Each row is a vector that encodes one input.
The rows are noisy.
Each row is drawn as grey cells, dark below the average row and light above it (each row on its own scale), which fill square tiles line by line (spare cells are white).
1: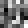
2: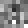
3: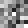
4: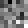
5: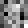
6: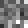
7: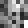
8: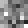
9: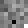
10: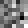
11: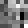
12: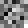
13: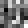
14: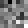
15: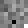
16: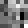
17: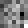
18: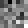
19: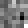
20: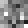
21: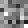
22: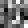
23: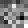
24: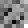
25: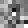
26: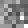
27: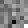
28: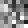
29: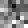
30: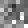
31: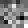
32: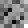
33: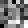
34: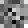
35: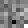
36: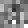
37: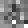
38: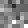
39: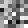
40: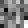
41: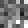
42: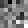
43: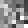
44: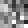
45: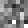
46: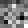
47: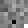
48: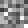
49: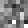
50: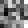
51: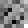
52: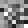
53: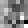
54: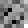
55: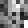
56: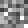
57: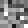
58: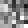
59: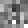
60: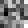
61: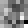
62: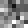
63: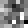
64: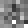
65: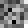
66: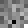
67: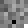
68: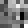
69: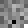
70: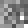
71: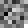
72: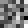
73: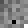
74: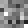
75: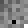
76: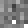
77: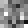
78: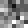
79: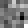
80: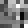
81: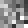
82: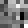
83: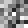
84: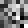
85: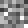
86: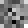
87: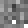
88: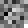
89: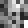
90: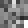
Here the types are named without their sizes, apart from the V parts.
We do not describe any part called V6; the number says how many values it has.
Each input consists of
a value of V6, together with either a label, or a point on a line.
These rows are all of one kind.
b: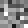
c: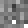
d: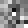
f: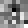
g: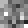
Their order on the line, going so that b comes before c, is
b, g, d, f, c.
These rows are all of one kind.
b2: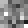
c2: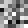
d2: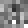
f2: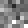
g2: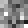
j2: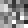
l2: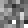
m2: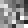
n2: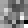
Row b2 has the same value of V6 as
g2, l2 and n2.
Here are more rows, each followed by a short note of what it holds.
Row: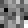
a label and a value of V6
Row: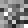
a point on a line and a value of V6
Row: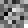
a label and a value of V6
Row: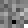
a label and a value of V6
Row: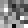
a point on a line and a value of V6
